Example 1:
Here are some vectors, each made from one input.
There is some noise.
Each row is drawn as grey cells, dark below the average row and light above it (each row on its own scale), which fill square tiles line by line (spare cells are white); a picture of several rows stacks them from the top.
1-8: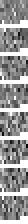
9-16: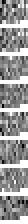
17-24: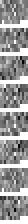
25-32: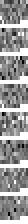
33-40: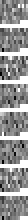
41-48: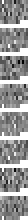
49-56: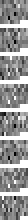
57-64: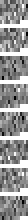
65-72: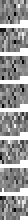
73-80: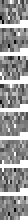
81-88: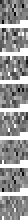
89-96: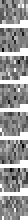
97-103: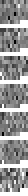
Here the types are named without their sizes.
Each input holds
either a fixed value, or four true/false values.
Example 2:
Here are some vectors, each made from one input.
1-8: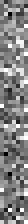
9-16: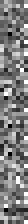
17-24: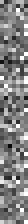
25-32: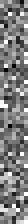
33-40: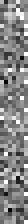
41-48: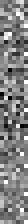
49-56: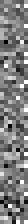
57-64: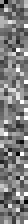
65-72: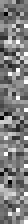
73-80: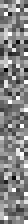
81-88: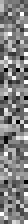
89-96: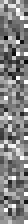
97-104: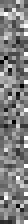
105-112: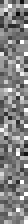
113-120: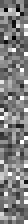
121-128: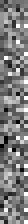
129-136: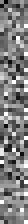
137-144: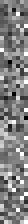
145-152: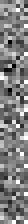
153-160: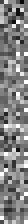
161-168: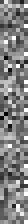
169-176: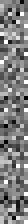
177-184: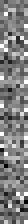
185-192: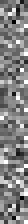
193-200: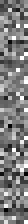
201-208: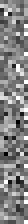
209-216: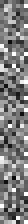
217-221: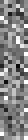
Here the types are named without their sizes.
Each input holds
a label.
